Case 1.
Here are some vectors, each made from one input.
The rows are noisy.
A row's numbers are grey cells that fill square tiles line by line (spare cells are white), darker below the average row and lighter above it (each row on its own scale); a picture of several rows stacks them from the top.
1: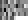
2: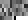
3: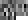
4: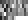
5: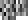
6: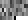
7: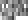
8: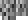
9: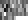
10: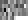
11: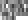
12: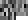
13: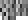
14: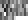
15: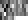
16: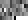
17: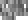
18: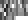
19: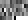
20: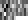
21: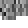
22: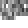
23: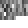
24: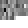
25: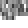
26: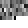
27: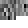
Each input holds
a point on a 6-point line.
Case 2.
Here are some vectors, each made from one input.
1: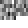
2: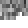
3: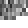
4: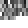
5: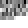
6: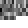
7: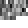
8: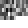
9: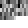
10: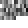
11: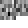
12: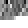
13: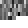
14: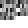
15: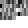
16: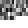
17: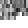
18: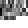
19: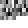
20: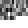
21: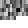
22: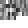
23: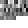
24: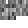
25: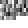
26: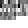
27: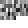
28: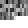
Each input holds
a point on a 4-point line.
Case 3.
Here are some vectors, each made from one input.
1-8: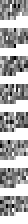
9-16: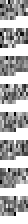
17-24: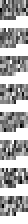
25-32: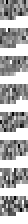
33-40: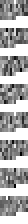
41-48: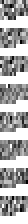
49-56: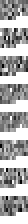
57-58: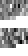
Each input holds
a point on an 11-point circle.
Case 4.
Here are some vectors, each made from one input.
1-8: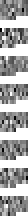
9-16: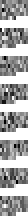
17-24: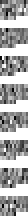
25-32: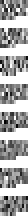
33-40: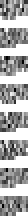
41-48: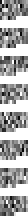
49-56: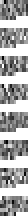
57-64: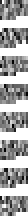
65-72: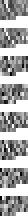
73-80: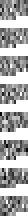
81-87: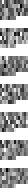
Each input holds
a point on a 6-point line.
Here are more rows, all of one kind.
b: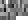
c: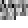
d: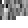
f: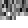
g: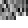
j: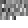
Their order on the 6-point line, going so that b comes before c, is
b, c, j, g, f, d.
